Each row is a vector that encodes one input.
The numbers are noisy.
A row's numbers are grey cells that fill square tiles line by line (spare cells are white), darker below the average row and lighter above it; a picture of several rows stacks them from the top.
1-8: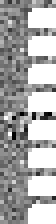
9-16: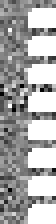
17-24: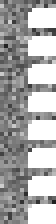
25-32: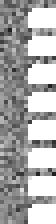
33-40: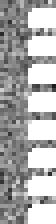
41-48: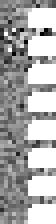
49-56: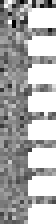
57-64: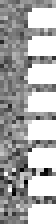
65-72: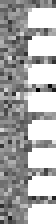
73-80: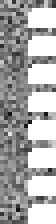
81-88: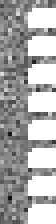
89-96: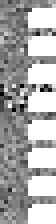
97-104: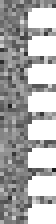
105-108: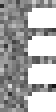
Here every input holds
a list of up to two points on a 6-point line.
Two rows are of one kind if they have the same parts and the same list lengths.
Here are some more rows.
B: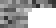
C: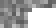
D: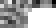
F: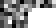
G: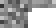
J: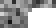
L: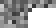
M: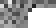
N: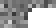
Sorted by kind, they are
B, D, J
C, G, L, M, N
F

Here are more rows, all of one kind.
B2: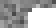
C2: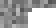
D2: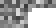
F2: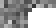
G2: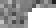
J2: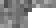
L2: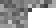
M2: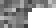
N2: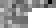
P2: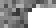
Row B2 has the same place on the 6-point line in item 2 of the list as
D2, F2, J2 and P2.
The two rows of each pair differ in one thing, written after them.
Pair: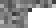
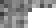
the place on the 6-point line in item 1 of the list
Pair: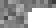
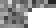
the place on the 6-point line in item 2 of the list
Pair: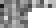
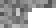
the place on the 6-point line in item 1 of the list
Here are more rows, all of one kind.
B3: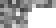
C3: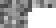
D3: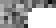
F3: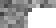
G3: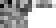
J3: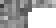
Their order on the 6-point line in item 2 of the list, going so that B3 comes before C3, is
G3, B3, J3, C3, D3, F3.
